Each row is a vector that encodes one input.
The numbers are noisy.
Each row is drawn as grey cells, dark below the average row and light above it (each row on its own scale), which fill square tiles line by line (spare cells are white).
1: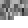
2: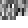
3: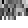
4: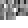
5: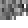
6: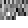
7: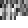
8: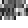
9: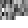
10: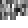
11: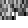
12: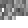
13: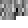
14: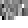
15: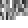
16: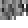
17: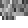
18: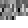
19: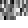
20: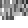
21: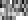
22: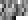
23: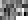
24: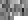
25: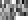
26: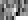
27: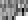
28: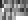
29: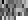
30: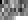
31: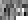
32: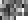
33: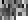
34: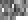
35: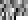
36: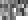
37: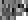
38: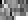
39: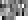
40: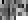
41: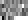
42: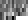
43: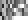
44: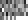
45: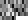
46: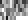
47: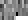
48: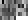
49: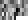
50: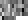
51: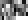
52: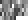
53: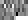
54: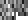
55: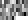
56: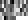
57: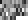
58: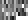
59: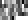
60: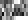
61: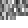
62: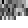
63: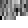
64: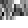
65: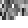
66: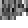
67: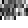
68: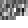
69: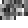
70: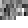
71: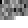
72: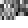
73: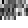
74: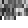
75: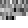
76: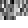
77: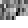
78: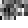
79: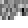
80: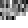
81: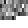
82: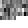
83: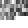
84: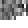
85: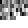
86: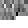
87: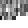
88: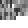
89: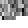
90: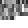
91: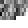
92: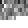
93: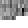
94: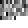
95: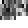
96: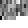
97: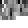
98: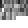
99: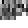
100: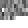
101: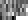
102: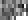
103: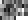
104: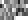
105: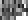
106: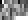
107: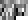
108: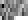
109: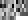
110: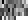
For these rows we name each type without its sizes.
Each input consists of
either a fixed value, or two labels, or a node of a tree.
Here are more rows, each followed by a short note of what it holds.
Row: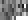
a node of a tree
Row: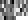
a fixed value
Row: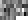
a node of a tree
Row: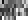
a node of a tree
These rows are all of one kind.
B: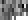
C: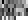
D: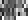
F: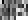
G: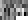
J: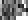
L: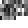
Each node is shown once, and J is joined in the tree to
B and F.
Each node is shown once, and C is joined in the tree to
D.
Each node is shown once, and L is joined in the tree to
F and G.
